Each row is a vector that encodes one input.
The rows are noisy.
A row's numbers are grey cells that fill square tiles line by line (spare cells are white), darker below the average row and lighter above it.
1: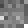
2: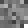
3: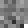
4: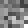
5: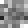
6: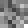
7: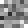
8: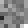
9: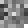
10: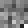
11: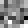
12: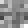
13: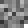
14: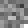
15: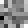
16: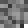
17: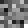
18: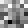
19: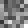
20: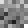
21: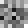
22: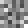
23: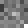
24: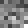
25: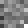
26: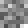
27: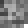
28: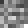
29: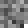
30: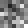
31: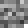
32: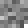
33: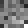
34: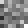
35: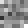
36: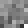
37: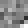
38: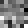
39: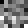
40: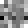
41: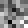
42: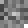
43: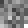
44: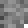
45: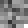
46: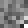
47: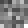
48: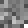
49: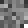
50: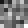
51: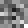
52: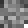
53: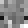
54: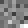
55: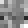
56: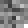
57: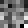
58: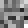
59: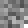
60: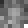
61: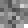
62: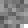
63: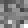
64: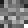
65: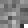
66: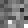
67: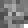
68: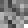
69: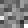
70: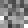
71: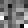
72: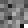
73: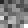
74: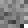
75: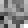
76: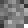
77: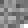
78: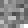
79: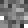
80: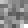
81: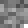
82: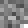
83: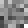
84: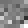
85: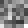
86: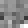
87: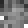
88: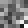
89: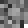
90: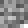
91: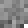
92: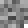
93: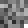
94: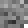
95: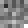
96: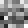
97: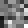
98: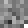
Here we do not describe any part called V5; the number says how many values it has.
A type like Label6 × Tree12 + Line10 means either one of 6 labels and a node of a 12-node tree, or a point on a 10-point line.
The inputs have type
(Bool × Bool × Bool + V5) × V5 + Line4.
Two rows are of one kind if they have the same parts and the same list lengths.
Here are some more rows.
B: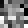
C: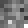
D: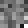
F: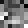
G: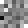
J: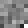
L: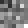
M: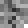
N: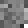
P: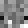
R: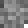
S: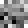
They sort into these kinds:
B, C, D, F
G, J, N, P, R, S
L, M

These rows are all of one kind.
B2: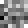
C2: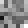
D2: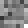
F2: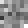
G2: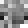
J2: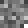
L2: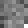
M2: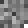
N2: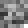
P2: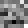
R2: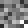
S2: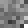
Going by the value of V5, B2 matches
L2, N2 and R2.
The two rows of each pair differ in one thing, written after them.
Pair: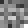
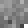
the value of V5
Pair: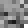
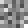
the value of V5
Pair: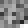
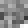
one of the three true/false values
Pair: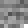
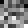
one of the three true/false values
